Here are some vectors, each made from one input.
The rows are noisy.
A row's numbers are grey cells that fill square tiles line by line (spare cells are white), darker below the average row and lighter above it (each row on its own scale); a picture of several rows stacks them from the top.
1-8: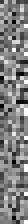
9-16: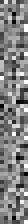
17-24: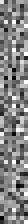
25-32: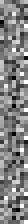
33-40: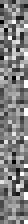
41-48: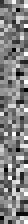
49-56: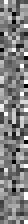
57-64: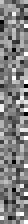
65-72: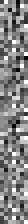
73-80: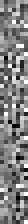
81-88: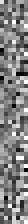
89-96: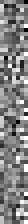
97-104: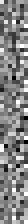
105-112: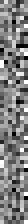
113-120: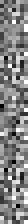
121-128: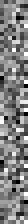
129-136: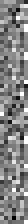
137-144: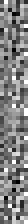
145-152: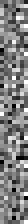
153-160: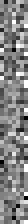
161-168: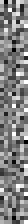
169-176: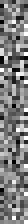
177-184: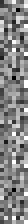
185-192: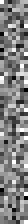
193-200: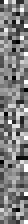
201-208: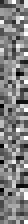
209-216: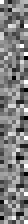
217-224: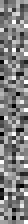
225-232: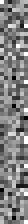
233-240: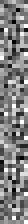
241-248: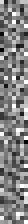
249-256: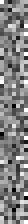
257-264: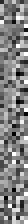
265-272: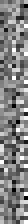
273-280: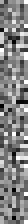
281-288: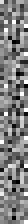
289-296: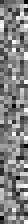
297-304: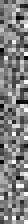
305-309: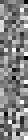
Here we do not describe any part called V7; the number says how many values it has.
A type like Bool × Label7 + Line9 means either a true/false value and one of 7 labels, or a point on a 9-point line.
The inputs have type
List2(Bool × V7).
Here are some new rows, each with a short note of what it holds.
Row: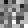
a list of one item
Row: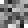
the empty list
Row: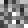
a list of one item
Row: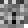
a list of two items
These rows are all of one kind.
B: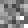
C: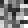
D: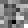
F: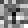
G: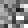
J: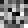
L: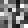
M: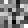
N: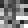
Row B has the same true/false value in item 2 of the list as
D and N.
